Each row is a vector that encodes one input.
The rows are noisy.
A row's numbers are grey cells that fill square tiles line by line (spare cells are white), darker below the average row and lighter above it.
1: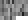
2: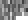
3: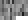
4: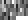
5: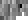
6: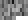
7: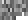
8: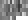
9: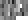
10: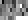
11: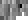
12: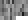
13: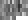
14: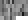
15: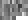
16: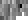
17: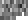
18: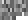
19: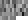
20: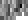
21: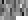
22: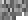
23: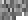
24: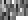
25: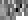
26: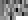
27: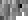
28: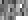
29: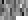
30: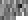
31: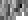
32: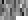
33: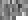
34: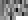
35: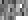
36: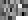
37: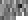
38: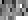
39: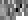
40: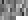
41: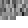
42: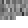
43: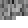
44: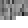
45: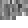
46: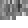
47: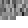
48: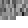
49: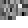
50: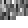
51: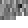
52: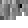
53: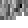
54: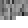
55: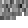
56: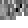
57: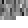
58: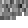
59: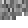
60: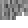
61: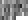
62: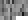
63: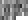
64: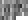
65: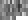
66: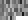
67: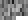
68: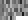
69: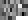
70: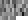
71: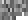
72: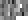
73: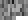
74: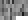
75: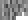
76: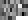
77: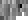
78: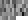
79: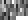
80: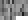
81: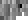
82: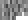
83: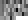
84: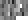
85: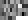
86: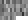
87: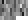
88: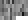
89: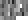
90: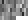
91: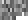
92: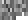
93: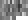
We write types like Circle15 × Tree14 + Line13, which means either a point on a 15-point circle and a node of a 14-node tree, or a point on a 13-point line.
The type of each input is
Bool × (Tree11 + Unit).
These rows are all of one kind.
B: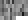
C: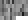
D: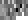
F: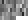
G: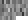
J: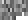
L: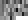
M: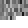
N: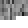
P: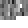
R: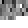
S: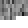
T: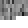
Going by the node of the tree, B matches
C, N, S and T.
